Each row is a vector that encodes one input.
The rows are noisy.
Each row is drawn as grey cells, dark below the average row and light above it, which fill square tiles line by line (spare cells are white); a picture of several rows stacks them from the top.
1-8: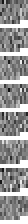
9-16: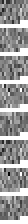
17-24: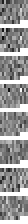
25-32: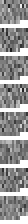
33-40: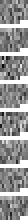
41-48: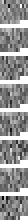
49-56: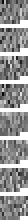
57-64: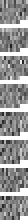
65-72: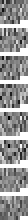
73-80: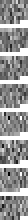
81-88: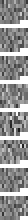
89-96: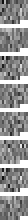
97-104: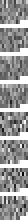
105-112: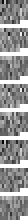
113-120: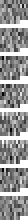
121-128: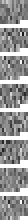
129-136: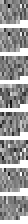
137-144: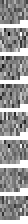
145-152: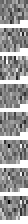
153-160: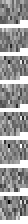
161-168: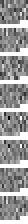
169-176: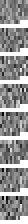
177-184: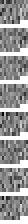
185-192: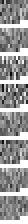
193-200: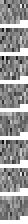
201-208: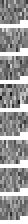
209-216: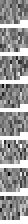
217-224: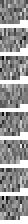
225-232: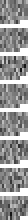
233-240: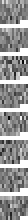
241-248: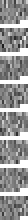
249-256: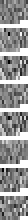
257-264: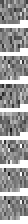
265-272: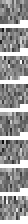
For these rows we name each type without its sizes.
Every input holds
a point on a line.
